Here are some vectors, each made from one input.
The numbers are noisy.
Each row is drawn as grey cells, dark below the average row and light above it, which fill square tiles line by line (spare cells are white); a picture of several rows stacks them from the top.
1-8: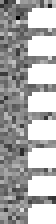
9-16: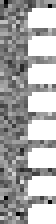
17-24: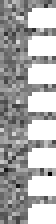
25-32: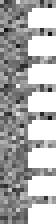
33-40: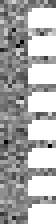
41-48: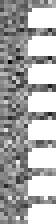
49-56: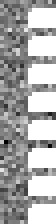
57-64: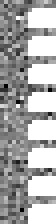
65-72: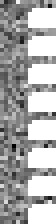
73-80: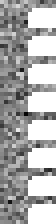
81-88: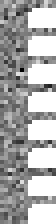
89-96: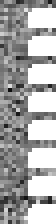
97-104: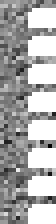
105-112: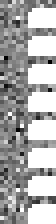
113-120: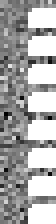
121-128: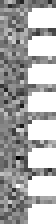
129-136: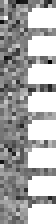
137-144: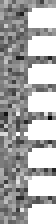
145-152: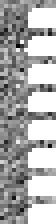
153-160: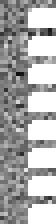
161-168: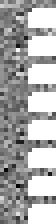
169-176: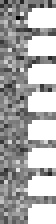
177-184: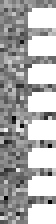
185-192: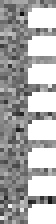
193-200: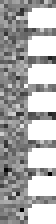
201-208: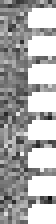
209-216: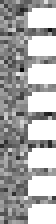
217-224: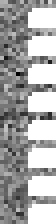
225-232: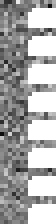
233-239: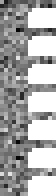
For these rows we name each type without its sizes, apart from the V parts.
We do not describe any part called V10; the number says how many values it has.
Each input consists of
a point on a circle, together with a list of items, each a label and a value of V10.
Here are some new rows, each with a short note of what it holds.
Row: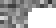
a point on a circle, together with a list of one item
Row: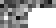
a point on a circle, together with the empty list
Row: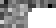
a point on a circle, together with the empty list
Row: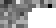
a point on a circle, together with the empty list
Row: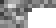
a point on a circle, together with a list of two items
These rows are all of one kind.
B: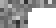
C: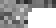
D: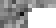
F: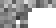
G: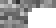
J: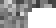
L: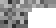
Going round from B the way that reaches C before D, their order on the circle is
B, G, C, J, F, D, L.
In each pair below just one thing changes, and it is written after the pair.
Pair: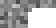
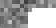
the label in item 1 of the list
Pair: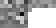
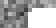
the label in item 2 of the list
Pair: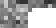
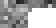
the value of V10 in item 1 of the list
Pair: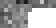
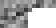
the place on the circle
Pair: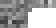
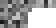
the label in item 2 of the list
